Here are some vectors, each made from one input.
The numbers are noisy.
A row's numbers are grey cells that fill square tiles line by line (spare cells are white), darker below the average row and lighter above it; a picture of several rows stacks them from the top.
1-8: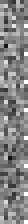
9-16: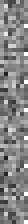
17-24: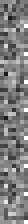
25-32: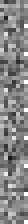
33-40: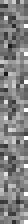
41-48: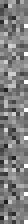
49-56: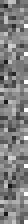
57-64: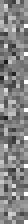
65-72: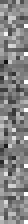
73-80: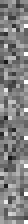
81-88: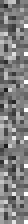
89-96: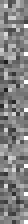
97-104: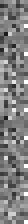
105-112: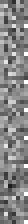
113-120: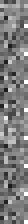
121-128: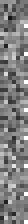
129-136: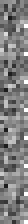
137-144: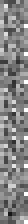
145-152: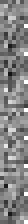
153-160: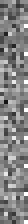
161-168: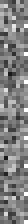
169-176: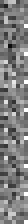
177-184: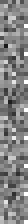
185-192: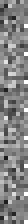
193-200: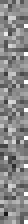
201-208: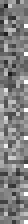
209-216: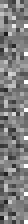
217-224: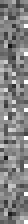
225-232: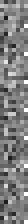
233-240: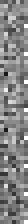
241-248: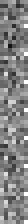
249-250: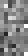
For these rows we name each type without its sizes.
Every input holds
a label and a true/false value.
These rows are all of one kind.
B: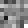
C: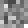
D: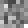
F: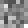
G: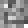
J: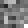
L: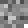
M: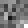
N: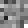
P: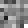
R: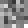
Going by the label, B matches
N and P.
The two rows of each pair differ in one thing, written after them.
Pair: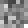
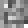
the label
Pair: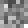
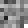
the label
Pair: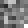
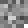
the true/false value
